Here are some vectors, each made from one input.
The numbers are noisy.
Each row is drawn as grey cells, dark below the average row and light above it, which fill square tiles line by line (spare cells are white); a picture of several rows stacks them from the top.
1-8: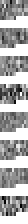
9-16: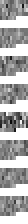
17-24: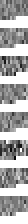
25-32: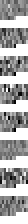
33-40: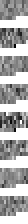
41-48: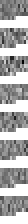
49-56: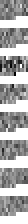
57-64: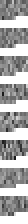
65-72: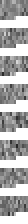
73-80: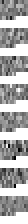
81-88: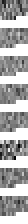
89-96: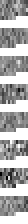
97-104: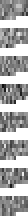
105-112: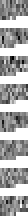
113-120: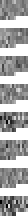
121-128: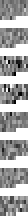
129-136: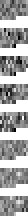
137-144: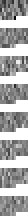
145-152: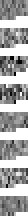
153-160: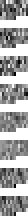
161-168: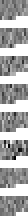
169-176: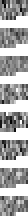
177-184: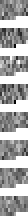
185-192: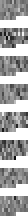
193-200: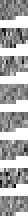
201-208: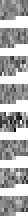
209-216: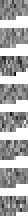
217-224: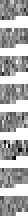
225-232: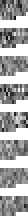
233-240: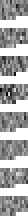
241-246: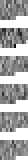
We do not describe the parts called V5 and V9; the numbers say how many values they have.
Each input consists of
either a point on an 8-point line, three true/false values and a value of V9, or a value of V5.
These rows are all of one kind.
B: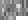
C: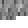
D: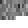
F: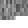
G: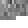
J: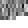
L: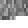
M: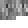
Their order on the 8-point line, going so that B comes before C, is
J, L, D, F, M, G, B, C.
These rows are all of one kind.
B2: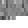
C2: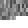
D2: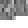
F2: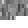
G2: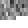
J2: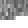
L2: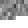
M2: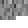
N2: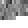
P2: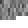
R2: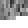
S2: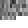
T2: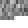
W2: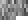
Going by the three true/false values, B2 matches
F2, N2, T2 and W2.
